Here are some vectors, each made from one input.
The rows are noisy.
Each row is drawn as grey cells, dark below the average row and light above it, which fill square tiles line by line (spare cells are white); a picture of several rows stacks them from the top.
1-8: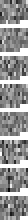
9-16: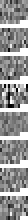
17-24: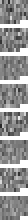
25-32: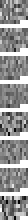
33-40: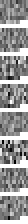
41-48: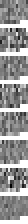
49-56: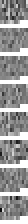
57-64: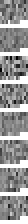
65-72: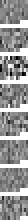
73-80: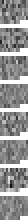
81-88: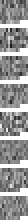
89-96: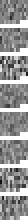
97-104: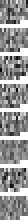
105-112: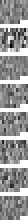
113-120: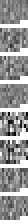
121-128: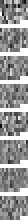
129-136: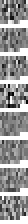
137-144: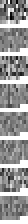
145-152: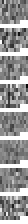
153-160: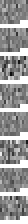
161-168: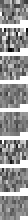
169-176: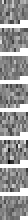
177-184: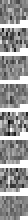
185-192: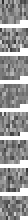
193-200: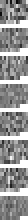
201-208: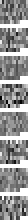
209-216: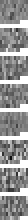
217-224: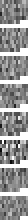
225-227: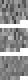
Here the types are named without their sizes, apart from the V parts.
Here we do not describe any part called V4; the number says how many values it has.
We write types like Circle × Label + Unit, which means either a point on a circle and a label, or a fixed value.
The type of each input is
(Bool × Bool × Bool × Bool + Label) × V4 + List(Line).
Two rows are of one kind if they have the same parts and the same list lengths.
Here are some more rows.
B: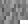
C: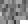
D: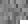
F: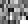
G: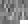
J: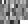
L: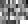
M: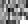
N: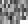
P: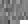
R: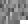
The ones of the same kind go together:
B, J
C, D, N, P
F, R
G, L
M

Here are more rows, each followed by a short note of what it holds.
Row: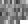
a list of one item
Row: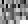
the empty list
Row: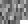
four true/false values and a value of V4
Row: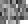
a list of two items
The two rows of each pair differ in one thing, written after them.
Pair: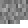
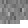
one of the four true/false values
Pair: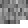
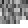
the value of V4
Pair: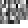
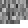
the value of V4
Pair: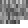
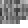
the value of V4
